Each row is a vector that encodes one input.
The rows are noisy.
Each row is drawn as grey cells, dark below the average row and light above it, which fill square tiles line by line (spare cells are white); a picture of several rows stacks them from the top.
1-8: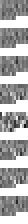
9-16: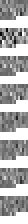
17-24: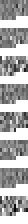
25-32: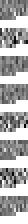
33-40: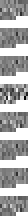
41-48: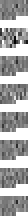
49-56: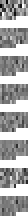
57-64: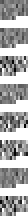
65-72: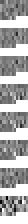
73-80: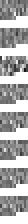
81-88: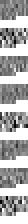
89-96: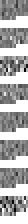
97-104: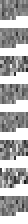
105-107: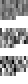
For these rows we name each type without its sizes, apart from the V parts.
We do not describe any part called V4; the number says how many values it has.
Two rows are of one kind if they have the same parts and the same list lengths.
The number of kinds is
4.
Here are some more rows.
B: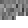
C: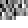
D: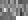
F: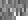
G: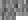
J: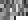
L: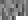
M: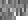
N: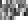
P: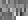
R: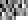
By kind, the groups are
B, G, L
C, N, R
D, F, M, P
J

